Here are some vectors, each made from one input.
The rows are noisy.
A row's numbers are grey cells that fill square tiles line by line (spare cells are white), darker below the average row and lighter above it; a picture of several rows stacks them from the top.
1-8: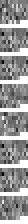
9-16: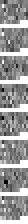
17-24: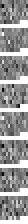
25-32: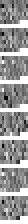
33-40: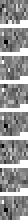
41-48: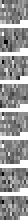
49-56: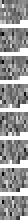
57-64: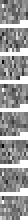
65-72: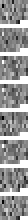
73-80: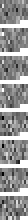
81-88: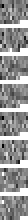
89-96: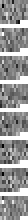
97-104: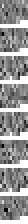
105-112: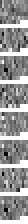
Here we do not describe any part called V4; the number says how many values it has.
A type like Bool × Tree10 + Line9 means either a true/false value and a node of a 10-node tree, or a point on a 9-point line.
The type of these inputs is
Bool × (Circle6 + V4).
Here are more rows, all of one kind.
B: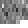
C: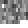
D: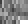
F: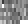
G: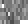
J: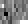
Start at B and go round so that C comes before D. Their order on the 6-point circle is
B, J, G, F, C, D.
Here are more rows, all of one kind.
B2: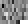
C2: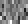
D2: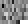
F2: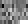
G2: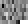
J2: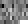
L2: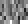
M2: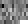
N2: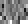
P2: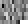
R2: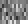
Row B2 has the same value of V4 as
D2, G2 and P2.
